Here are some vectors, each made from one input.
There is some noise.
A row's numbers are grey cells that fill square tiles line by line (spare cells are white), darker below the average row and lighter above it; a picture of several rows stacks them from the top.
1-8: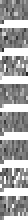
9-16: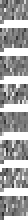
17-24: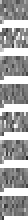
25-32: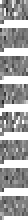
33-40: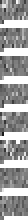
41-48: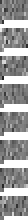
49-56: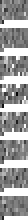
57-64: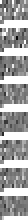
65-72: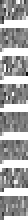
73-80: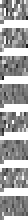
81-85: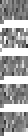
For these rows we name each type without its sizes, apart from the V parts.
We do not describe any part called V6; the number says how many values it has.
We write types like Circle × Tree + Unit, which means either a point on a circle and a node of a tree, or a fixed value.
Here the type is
Bool × (Line + V6).
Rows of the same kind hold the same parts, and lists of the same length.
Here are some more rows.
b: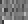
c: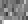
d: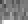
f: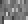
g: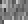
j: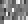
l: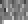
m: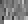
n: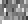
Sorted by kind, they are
b, g
c, d, f, j, l, m, n

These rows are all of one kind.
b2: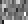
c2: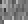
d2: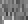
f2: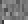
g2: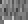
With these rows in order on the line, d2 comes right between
b2 and g2.
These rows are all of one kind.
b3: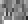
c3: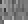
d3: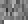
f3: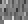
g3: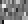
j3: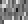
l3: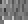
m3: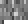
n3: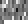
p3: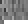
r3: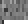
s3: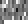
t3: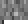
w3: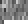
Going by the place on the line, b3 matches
d3, f3, n3 and s3.
